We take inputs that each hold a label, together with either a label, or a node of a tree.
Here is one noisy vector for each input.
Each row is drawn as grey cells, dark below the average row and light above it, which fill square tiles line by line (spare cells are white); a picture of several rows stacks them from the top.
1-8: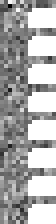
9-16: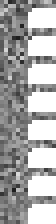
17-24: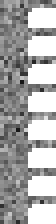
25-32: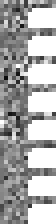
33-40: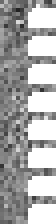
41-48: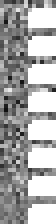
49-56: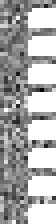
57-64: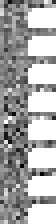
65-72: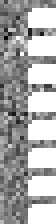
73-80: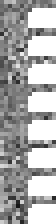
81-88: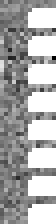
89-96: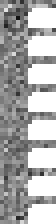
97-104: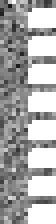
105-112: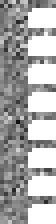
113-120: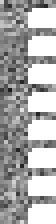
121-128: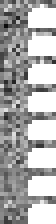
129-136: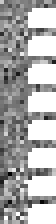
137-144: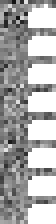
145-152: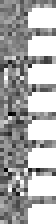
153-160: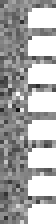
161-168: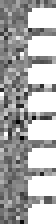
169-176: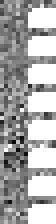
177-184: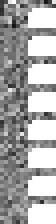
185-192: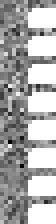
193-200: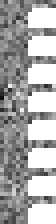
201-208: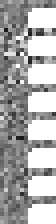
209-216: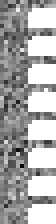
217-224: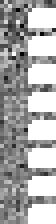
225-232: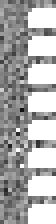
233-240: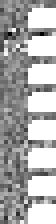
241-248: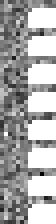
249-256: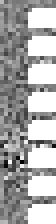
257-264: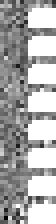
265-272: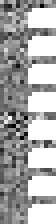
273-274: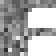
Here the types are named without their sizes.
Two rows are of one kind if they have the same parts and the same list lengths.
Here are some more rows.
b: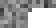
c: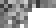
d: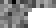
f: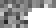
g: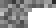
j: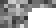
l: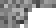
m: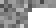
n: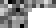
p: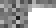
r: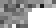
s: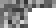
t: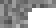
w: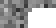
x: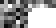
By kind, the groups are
b, c, j, l, m, s, t, w, x
d, f, g, n, p, r

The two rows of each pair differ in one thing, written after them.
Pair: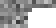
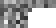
the label
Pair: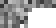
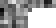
the node of the tree
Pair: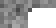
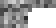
the node of the tree
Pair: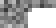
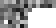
the node of the tree
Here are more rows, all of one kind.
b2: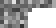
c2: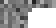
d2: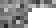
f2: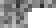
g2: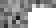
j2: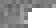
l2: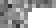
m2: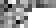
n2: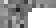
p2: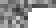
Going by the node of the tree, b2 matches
d2, f2, g2 and n2.
